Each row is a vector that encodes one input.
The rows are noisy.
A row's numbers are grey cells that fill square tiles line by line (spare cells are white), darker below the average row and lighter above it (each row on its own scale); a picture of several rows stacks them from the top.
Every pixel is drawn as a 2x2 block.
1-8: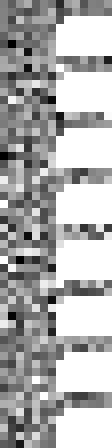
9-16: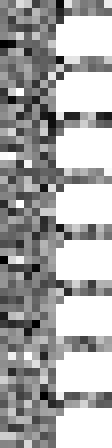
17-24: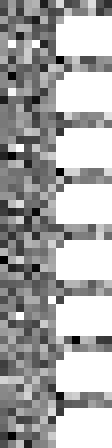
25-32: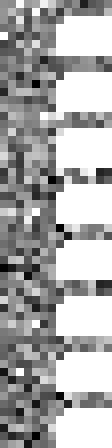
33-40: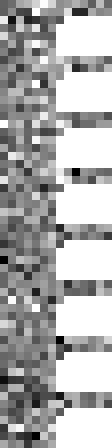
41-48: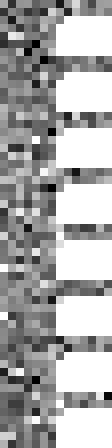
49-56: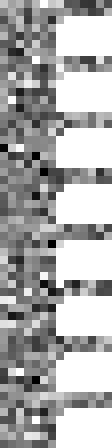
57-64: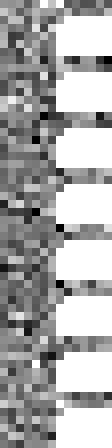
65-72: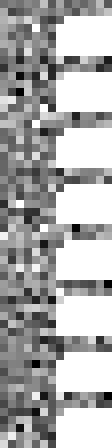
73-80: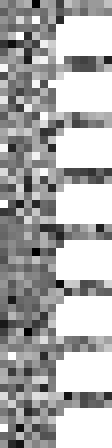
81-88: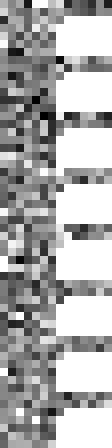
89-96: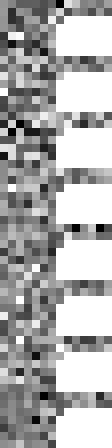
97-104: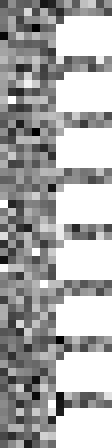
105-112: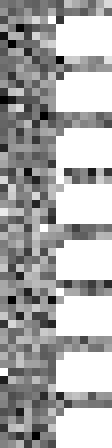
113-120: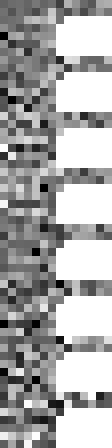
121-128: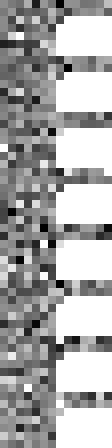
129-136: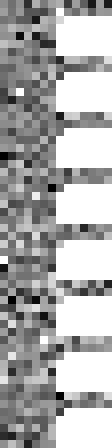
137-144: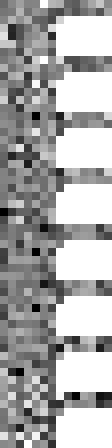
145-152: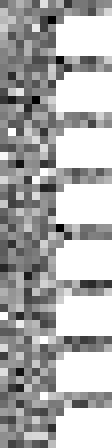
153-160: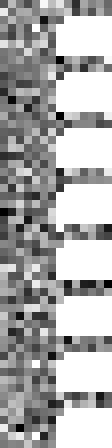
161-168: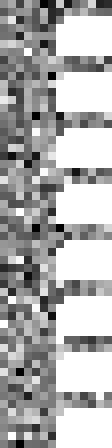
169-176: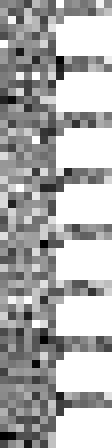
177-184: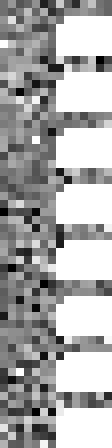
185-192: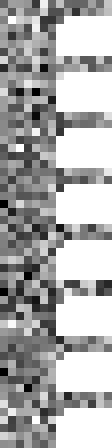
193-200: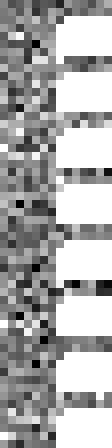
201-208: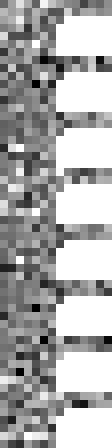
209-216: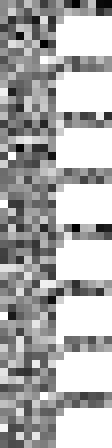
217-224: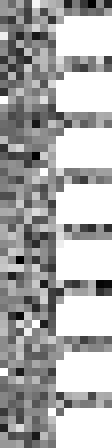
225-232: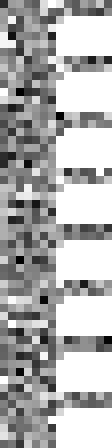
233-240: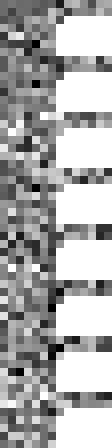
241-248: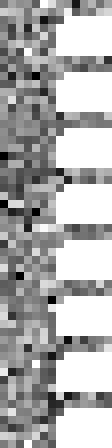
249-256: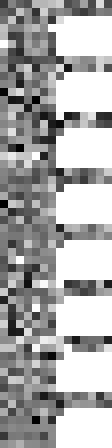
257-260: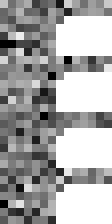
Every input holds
a true/false value, together with either one of 7 labels, or a point on each of two 6-point lines.
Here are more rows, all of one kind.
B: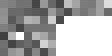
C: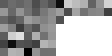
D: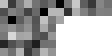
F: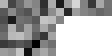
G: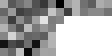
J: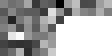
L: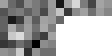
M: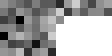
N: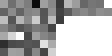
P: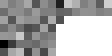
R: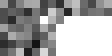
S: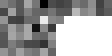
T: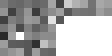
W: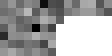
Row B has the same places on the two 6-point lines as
D, J and S.
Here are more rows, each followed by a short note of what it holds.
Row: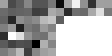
a point on each of two 6-point lines and a true/false value
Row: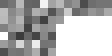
one of 7 labels and a true/false value
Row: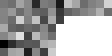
a point on each of two 6-point lines and a true/false value
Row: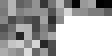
one of 7 labels and a true/false value
